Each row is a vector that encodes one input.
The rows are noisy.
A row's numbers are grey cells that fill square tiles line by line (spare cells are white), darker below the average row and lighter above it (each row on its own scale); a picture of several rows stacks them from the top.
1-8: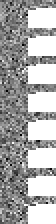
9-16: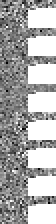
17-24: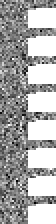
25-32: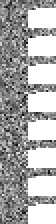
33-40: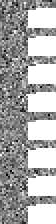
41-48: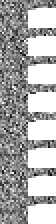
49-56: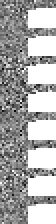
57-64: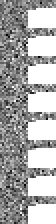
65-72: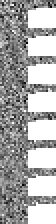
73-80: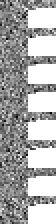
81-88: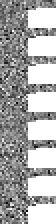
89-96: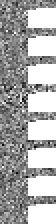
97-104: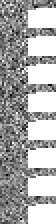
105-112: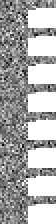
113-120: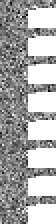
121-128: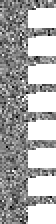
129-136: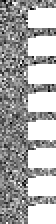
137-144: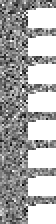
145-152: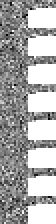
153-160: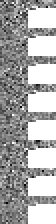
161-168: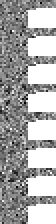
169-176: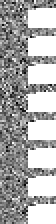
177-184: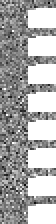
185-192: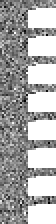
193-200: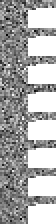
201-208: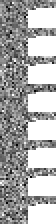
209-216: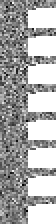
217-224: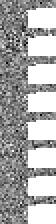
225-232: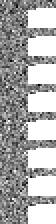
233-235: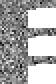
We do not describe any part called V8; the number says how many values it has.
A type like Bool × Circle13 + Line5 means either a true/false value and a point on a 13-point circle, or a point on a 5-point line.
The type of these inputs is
Label12 × Label12 + Line5 × Line5 + V8.
